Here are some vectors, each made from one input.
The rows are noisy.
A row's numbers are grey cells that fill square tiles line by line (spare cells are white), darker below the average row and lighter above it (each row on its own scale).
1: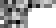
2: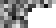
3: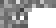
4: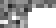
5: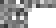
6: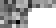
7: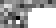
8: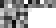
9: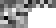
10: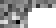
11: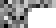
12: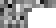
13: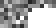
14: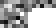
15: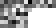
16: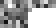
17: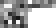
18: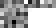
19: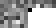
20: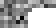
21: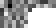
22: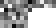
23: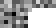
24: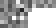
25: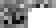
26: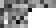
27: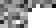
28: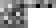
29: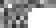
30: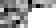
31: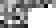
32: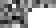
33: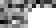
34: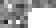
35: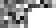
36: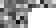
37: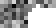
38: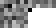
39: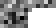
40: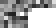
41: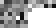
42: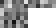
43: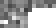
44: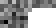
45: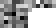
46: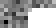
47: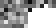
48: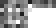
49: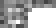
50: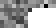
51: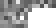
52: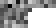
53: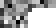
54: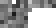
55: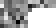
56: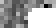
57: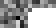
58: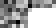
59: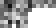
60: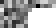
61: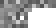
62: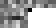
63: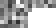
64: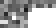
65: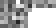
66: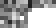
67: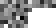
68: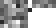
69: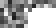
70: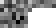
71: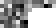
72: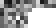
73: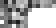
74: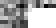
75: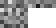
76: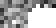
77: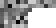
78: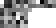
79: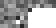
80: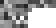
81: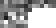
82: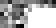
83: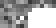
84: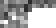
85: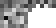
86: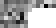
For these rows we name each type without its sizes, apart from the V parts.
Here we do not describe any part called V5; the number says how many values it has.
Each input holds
either two labels, or a value of V5.
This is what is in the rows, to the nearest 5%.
About 60% of them hold two labels. The rest hold a value of V5.
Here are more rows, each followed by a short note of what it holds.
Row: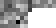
a value of V5
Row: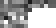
a value of V5
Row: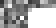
a value of V5
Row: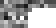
a value of V5
